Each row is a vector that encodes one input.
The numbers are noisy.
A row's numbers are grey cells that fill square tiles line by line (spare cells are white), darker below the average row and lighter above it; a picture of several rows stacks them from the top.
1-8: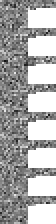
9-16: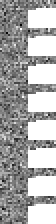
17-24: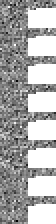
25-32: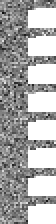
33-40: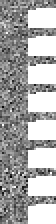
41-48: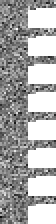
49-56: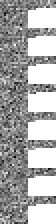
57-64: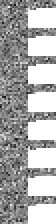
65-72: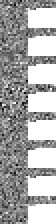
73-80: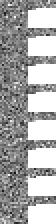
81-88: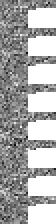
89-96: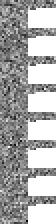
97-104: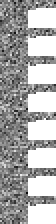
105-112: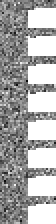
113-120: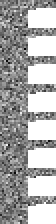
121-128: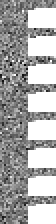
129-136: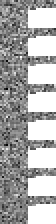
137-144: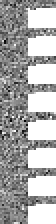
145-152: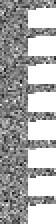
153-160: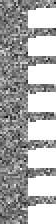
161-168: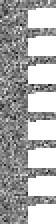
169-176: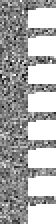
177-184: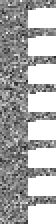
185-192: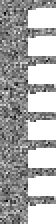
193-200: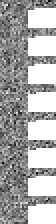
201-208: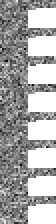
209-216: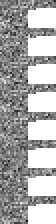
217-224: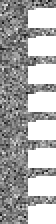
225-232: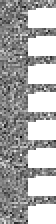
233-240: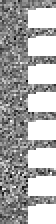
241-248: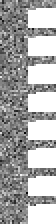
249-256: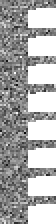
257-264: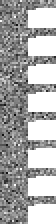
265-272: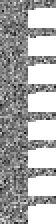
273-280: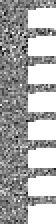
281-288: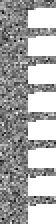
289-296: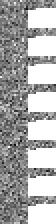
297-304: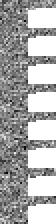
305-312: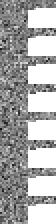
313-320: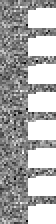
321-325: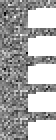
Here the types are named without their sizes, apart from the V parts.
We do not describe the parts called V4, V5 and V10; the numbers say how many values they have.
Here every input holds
either a value of V4, a value of V5 and a value of V10, or a list of points on a line.
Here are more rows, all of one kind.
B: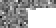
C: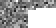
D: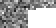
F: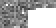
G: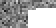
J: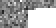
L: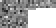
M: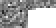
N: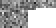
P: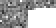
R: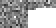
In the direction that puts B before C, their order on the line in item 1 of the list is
J, R, P, M, L, B, D, C, G, F, N.
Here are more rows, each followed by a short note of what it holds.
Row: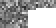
a list of three items
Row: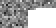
a list of two items
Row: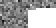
a list of three items
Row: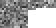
a list of three items
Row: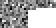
the empty list
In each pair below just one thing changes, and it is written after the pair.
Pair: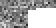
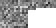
the value of V5
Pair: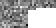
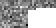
the value of V4
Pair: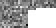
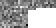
the value of V10
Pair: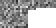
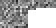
the value of V4
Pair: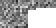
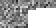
the value of V10
